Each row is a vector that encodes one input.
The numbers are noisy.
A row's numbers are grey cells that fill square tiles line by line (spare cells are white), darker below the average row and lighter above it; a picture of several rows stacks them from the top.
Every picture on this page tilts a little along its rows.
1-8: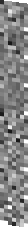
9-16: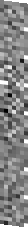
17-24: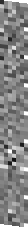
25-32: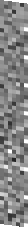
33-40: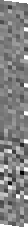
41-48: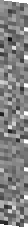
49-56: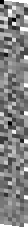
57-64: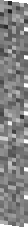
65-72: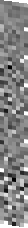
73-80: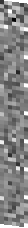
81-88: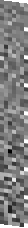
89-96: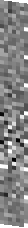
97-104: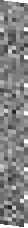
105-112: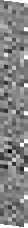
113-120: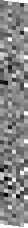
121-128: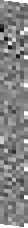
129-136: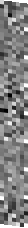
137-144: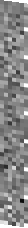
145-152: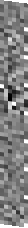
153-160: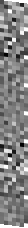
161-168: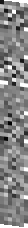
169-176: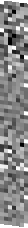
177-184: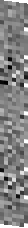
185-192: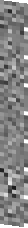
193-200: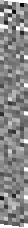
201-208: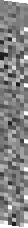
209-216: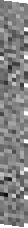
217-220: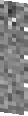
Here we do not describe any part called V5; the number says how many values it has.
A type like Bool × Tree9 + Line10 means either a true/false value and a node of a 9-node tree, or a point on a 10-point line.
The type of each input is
Bool × Bool × Bool × Bool × Bool × (Tree12 + V5).
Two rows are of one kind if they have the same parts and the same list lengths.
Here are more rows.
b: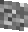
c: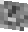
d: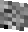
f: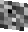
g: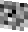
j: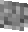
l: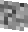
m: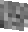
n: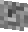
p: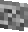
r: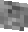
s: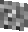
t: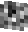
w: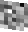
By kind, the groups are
b, c, f, g, n, p, r
d, j, l, m, s, t, w

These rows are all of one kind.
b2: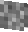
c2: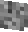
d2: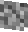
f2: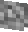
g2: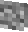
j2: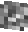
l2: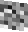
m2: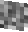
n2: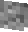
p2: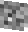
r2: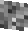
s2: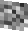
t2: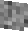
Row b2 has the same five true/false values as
c2, d2 and f2.
